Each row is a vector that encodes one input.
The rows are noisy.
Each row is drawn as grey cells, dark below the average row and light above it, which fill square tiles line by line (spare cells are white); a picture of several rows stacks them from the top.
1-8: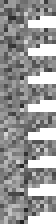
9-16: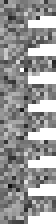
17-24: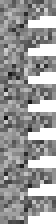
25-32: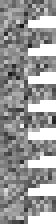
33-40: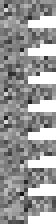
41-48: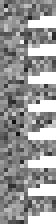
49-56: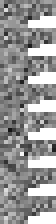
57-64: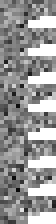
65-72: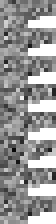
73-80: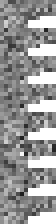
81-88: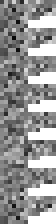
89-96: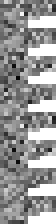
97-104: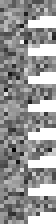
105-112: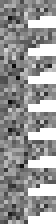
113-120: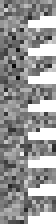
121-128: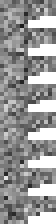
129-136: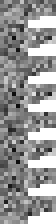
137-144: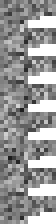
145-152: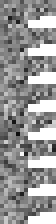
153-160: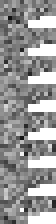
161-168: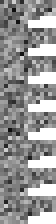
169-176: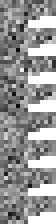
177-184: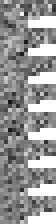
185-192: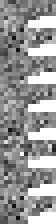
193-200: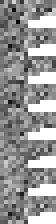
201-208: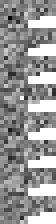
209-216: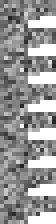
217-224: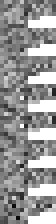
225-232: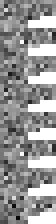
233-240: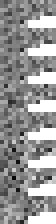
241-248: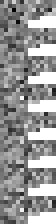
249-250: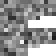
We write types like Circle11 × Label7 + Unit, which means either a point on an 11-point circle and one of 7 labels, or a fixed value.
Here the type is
Line9.
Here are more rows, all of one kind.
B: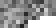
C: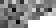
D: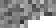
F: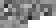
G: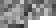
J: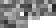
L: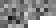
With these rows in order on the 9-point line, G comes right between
B and J.
